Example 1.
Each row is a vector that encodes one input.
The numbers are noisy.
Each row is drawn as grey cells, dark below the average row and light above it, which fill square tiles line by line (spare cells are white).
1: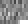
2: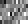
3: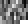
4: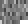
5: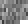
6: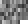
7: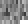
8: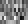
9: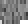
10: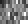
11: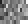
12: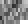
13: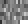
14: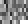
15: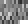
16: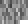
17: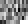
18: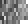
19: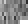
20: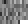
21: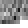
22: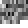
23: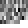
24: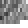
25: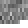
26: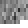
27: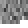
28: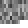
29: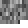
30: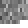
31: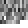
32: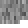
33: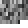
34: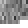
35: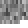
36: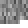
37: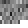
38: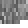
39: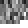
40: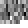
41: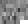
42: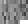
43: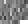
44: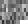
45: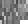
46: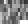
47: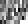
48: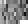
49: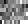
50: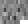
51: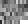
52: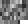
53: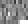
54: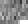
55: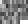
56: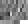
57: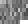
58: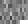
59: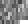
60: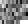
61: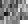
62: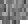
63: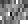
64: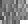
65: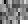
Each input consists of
either a fixed value, or three true/false values.
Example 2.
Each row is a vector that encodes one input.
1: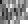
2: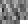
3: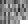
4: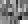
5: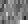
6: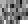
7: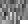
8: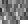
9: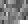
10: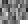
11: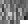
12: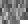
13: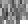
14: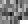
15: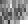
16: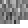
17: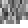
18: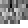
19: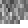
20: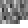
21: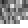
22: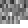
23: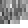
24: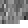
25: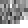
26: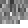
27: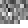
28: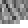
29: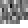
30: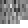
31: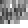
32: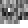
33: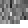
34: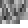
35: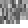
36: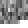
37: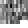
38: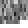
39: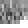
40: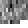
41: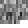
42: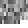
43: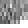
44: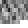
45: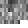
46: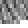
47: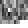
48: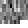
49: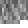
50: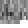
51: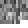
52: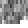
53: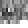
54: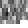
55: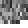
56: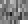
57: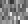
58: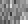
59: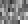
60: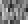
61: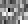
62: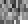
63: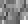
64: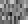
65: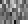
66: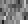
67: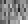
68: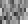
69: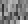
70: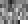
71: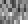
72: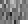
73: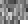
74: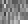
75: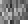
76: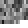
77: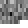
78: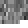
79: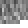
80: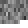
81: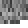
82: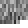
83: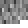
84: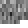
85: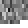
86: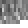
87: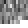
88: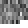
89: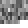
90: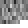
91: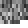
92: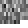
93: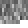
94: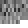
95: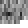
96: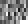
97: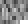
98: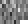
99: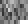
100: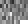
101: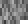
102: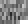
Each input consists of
four true/false values.
